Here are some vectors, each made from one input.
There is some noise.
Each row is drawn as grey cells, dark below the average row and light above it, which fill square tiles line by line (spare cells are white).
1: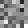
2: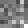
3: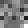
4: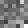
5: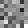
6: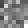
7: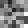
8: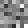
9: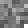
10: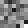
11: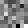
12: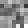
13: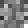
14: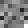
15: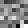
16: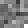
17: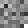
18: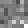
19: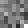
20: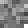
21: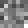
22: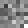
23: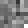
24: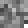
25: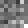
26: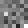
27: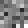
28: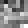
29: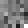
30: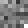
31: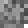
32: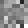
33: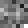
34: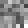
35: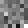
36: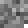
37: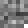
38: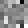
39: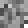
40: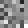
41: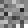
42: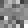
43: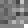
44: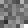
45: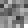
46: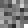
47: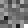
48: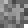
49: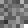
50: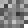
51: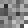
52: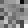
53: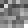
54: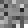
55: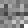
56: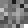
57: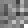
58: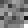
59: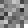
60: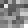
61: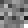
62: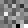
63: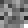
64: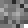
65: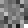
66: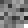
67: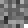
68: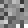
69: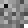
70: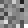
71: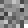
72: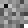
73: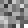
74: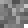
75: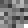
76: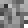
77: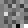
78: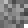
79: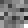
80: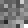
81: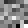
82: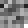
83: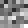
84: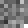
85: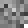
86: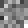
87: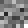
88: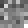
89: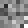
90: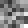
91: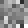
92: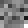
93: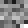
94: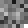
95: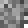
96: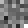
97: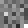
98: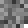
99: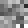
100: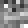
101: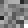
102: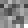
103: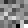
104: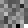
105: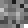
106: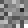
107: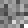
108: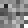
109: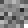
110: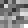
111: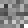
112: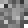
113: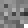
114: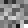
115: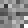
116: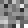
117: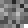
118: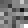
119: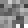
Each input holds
a point on a 9-point line, together with either a point on a 9-point line, or a node of a 10-node tree.
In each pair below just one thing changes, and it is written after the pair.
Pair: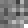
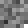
the node of the tree
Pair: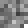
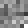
the node of the tree
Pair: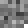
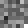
the place on the 9-point line
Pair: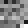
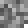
the place on the 9-point line
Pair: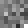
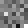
the place on the 9-point line
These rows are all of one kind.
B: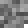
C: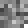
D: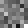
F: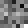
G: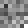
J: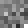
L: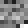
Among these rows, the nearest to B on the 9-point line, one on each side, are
C and J.
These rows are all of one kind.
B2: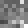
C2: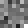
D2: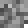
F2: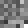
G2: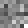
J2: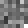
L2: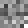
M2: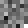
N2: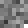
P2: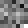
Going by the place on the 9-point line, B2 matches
F2, M2 and P2.
